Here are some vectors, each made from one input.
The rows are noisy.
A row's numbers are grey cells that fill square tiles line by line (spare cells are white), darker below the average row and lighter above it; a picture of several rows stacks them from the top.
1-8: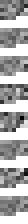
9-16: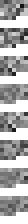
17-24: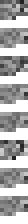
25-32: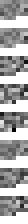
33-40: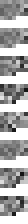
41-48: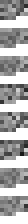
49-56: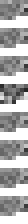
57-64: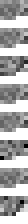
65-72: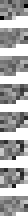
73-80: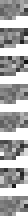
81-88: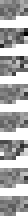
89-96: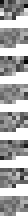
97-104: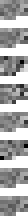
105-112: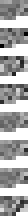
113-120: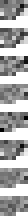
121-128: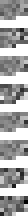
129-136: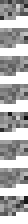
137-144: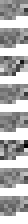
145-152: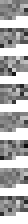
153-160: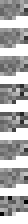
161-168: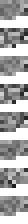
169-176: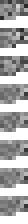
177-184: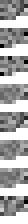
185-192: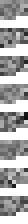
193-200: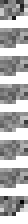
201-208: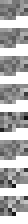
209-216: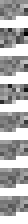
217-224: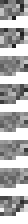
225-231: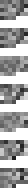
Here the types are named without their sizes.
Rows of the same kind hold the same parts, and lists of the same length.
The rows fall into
4 kinds.
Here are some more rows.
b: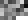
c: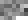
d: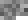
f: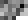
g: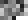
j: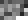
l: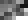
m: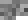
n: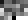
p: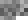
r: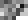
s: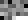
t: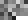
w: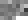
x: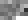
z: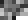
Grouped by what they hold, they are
b, f, l, r, s, z
c, d, m, p, w, x
g, j, n
t

